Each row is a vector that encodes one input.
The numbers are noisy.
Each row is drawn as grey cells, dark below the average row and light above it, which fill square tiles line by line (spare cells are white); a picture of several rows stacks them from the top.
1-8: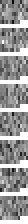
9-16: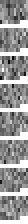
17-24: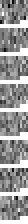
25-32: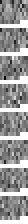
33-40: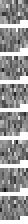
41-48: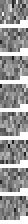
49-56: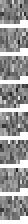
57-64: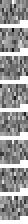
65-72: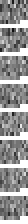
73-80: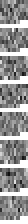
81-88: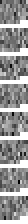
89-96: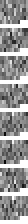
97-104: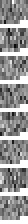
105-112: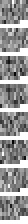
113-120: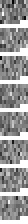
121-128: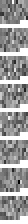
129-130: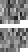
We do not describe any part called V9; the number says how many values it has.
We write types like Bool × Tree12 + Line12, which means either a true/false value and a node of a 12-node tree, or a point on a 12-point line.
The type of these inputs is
(Label6 + Line4 × Line4) × V9.
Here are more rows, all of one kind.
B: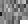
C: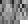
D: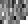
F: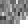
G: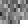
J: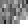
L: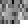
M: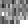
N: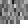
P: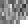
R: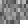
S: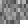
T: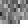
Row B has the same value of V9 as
G, R, S and T.
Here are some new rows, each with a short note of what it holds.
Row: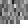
one of 6 labels and a value of V9
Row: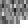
one of 6 labels and a value of V9
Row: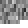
a point on each of two 4-point lines and a value of V9
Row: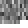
a point on each of two 4-point lines and a value of V9
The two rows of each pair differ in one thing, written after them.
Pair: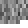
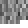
the place on one of the two 4-point lines
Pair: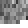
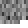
the place on one of the two 4-point lines
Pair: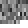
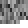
the place on one of the two 4-point lines
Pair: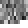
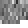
the value of V9
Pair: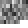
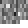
the value of V9
